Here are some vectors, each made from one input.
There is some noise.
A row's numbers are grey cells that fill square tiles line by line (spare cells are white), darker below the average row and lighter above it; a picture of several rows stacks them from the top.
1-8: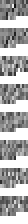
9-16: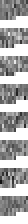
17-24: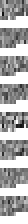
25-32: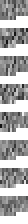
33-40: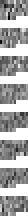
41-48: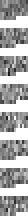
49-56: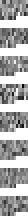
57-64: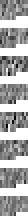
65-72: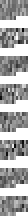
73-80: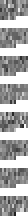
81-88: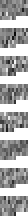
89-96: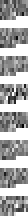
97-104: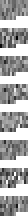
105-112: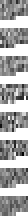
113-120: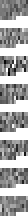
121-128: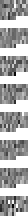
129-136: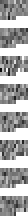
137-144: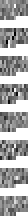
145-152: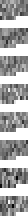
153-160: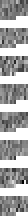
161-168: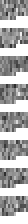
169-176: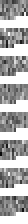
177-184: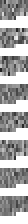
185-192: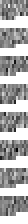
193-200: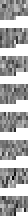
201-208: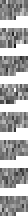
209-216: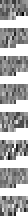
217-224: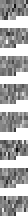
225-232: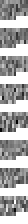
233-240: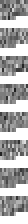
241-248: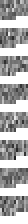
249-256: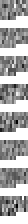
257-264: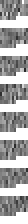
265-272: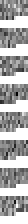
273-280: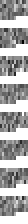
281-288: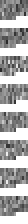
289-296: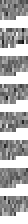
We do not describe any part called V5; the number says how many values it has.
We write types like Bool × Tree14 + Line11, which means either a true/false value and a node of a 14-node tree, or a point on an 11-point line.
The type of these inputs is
Circle8 × V5 + Circle9 × Circle9 + List2(Circle10).
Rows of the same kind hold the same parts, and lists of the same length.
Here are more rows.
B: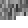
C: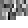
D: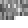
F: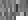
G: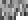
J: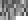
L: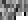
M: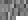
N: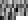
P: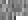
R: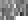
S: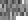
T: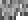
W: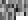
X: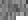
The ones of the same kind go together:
B, P, W, X
C
D, J, N, R, S
F, L, M
G, T

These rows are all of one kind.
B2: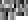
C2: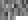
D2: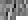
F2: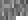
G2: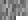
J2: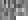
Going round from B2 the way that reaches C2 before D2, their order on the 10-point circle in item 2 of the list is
B2, F2, C2, G2, D2, J2.
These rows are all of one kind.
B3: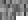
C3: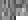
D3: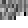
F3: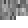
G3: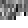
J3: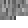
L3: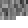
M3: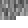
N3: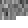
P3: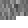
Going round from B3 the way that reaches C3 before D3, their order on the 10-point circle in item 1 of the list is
B3, G3, P3, L3, N3, M3, C3, F3, J3, D3.
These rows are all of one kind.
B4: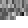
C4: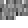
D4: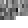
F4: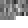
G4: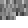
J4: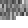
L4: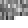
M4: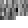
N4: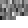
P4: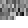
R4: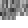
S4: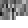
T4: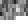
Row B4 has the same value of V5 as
D4, M4, N4 and R4.
